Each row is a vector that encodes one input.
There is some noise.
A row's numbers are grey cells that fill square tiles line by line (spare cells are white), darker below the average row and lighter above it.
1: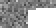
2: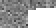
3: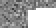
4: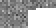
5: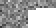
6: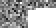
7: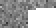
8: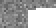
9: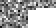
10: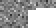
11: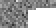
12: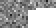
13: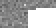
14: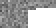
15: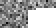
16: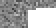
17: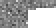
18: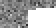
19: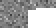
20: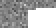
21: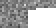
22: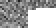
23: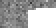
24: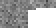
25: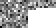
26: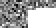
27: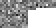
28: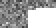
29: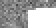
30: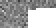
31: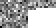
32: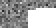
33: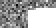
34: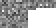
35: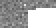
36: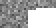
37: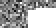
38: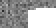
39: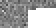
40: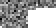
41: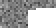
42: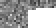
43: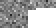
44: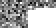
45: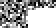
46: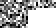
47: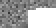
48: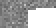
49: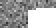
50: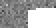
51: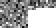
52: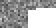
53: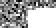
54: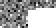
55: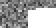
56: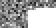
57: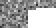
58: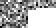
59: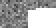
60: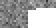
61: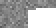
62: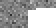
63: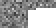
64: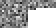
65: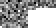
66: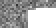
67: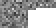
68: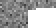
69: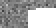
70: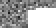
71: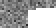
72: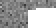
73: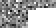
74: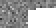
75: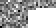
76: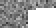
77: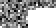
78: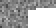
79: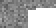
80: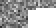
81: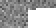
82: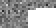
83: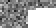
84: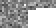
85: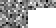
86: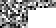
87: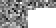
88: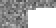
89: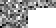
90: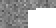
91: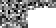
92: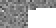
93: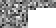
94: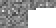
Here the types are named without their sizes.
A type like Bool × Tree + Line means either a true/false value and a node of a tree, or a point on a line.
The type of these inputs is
(Bool × Bool × Bool + Label) × (Tree + Unit).
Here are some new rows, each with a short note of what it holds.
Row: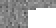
a node of a tree and three true/false values
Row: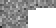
a node of a tree and three true/false values
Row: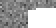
three true/false values
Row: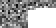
three true/false values
